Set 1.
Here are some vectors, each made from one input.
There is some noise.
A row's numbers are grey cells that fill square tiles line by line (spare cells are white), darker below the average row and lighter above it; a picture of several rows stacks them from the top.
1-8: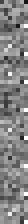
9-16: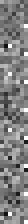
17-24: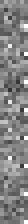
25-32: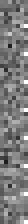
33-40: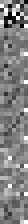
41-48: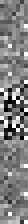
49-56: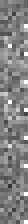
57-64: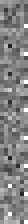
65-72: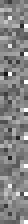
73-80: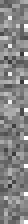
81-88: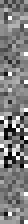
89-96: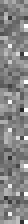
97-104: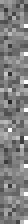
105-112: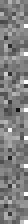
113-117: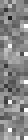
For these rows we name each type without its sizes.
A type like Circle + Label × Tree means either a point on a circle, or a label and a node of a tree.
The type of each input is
List(Line).
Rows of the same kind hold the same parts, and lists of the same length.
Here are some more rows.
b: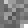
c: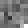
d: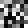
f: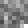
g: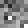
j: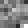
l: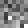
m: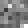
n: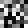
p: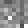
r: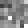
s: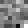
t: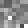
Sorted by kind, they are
b, c, f, j, m, s
d, n
g, l, p, r, t

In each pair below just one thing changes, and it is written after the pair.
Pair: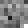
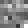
the place on the line in item 2 of the list
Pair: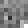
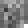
the place on the line in item 2 of the list
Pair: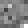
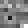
the place on the line in item 2 of the list
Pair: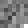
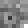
the place on the line in item 1 of the list
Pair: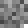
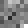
the place on the line in item 2 of the list
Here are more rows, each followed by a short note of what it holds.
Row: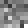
a list of one item
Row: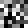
the empty list
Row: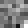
a list of two items
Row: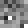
a list of one item
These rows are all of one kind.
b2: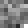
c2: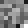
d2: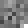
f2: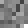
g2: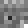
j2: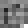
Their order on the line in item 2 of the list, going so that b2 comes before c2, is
f2, b2, j2, g2, d2, c2.
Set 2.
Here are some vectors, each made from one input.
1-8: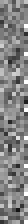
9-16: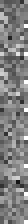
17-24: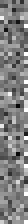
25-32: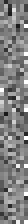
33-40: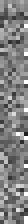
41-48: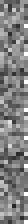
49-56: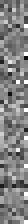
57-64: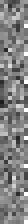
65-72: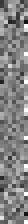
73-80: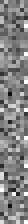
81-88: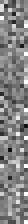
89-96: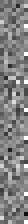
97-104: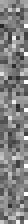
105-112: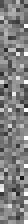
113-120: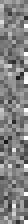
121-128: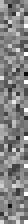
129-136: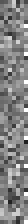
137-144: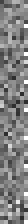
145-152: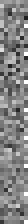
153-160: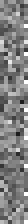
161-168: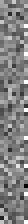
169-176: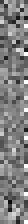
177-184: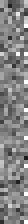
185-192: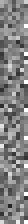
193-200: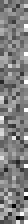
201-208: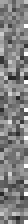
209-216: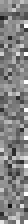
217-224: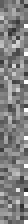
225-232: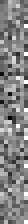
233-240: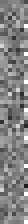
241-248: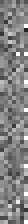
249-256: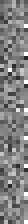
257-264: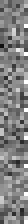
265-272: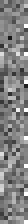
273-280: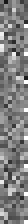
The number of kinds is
2.
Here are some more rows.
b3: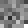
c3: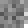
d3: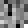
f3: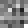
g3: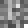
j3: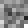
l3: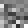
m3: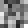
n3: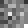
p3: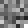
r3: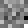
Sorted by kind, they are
b3, j3, l3, n3, p3, r3
c3, d3, f3, g3, m3

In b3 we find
three true/false values.
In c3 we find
a point on a 20-point line.
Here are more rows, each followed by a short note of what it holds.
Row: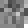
a point on a 20-point line
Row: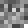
a point on a 20-point line
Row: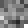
a point on a 20-point line
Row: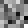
three true/false values
